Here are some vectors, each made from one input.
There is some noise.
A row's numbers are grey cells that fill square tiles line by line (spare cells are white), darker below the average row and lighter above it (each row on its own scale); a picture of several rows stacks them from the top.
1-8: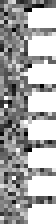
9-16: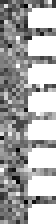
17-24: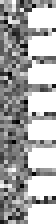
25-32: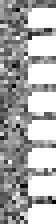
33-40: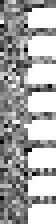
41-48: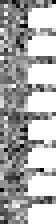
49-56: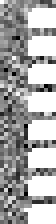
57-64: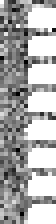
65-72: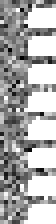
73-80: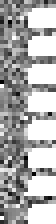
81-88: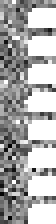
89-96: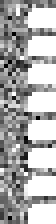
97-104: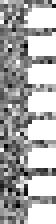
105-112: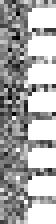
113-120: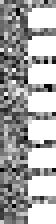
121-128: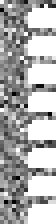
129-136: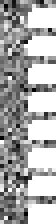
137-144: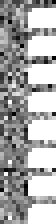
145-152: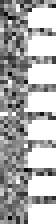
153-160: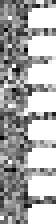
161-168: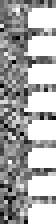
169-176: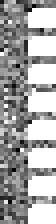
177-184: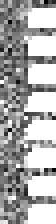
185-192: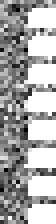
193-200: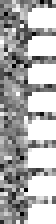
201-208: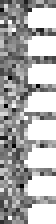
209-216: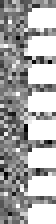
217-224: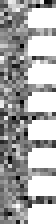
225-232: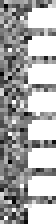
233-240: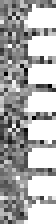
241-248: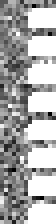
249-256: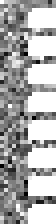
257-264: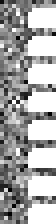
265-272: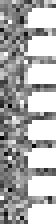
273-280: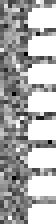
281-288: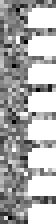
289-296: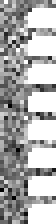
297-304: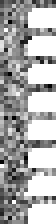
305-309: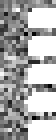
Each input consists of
a point on a 7-point line and a true/false value, together with either a fixed value, or a node of a 16-node tree.
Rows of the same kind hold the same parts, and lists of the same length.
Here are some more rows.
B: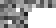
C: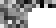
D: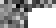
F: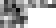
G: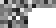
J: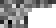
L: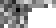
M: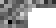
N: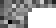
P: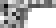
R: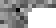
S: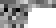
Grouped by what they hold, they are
B, C, D, F, G, L, M, N, P, R, S
J

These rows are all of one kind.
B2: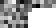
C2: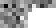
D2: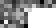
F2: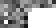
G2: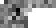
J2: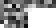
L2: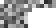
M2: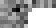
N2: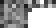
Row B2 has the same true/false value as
C2 and L2.
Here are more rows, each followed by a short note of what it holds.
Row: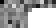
a point on a 7-point line, a node of a 16-node tree and a true/false value
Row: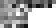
a point on a 7-point line, a node of a 16-node tree and a true/false value
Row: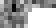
a point on a 7-point line, a node of a 16-node tree and a true/false value
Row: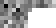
a point on a 7-point line, a node of a 16-node tree and a true/false value
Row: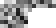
a point on a 7-point line and a true/false value
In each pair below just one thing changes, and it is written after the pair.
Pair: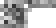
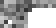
the node of the tree
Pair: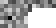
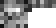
the place on the 7-point line
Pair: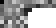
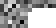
the node of the tree
